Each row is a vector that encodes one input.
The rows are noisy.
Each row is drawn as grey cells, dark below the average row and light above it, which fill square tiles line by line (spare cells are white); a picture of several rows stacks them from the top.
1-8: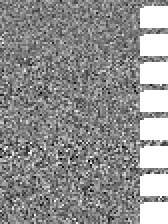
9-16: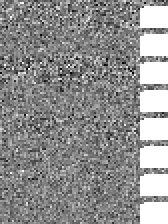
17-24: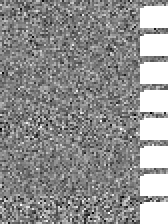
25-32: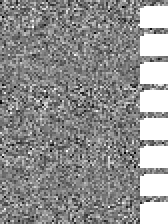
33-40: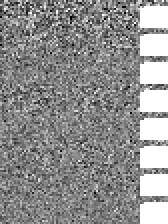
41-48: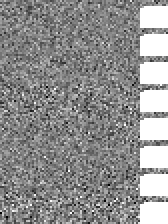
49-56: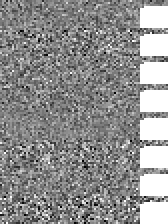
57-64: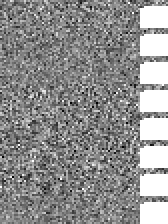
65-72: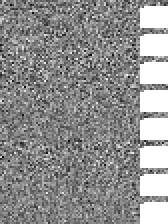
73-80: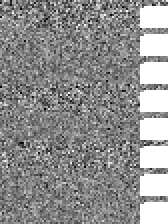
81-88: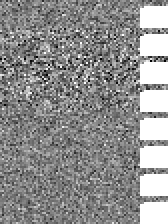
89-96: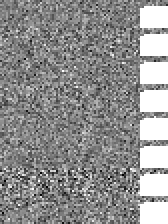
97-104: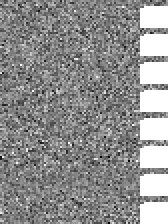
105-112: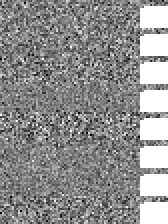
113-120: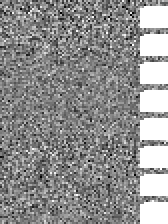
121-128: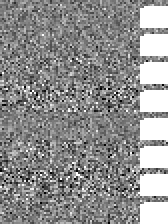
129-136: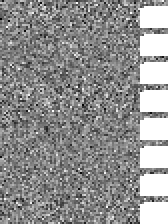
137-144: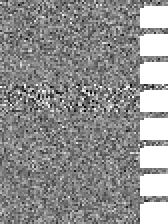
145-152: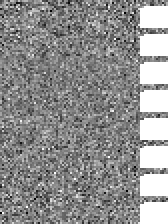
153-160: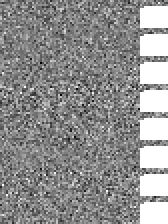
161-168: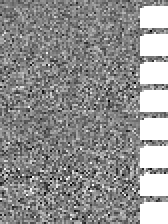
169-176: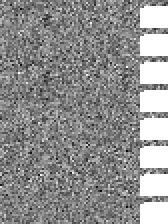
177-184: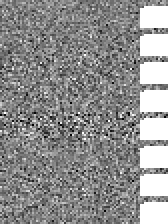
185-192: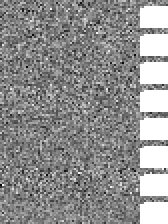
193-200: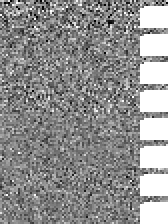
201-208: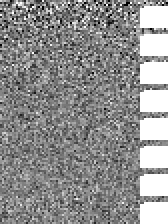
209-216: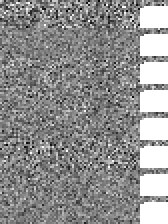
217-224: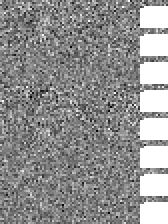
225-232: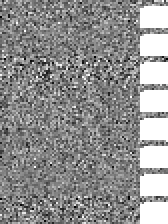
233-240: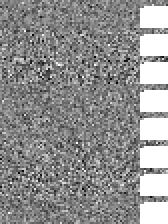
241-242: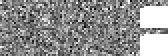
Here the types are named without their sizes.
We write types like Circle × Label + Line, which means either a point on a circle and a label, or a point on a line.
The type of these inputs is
(Bool × Bool × Bool × Bool × Bool + Label) × Tree.
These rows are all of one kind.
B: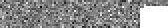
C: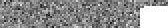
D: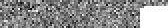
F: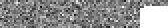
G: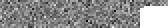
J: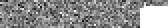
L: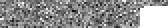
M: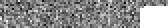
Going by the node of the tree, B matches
C and F.
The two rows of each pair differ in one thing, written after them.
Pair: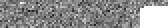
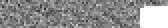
the node of the tree
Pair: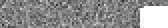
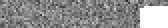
one of the five true/false values
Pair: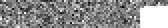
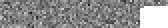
one of the five true/false values
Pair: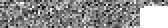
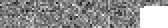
one of the five true/false values
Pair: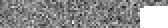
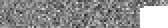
one of the five true/false values
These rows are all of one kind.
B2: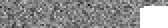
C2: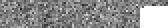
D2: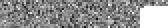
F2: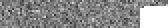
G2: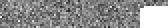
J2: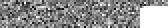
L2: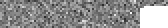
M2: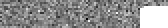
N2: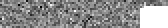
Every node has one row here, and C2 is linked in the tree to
F2 and N2.
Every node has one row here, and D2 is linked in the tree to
B2.
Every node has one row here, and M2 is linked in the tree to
F2, J2 and L2.
